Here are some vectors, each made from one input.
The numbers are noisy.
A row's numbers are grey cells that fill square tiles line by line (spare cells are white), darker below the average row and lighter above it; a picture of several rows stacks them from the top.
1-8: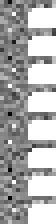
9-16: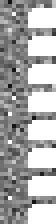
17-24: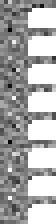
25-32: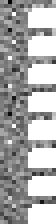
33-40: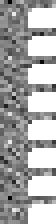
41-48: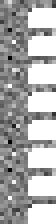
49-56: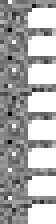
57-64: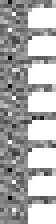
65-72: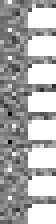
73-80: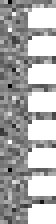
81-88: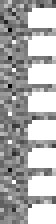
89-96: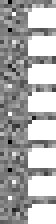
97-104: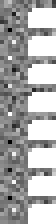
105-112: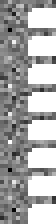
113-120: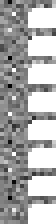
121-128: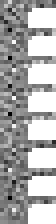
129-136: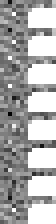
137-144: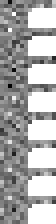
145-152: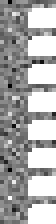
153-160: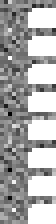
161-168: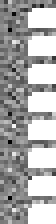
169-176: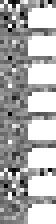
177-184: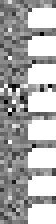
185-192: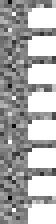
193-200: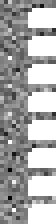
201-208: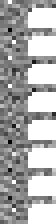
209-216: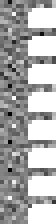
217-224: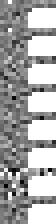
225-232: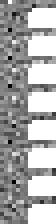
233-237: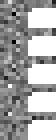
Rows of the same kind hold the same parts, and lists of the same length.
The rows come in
3 kinds.
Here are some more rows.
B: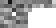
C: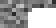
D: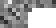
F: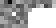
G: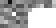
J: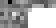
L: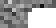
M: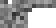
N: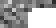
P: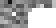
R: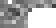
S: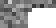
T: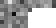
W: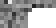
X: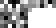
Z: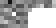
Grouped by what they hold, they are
B, F, G, J, P, Z
C, D, L, M, N, R, S, T, W
X

